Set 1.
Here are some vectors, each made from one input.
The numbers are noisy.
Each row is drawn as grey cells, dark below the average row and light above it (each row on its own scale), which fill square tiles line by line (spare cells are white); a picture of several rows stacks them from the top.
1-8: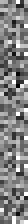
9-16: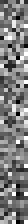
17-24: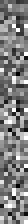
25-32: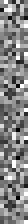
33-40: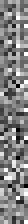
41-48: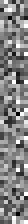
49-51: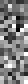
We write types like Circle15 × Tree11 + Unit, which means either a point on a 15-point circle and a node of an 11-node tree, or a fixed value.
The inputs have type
Circle6.
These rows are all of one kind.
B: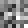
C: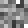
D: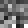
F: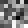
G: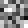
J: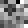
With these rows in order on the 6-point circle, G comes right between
C and D.
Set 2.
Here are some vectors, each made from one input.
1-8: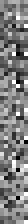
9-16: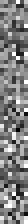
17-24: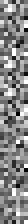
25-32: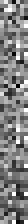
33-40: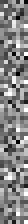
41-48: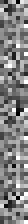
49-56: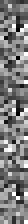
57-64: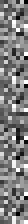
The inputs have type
Circle6.
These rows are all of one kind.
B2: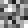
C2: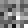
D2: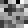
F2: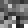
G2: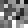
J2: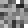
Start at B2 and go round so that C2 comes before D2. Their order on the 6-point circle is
B2, J2, C2, D2, G2, F2.
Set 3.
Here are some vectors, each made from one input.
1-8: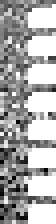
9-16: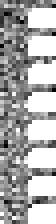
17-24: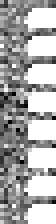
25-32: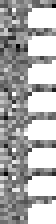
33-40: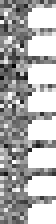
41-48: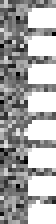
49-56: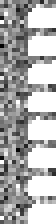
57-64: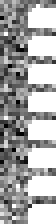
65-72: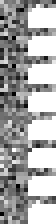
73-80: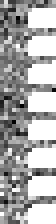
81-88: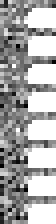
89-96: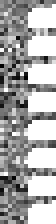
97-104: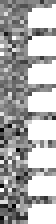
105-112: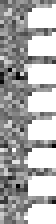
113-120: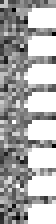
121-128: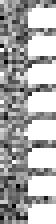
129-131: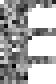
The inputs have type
Line11.
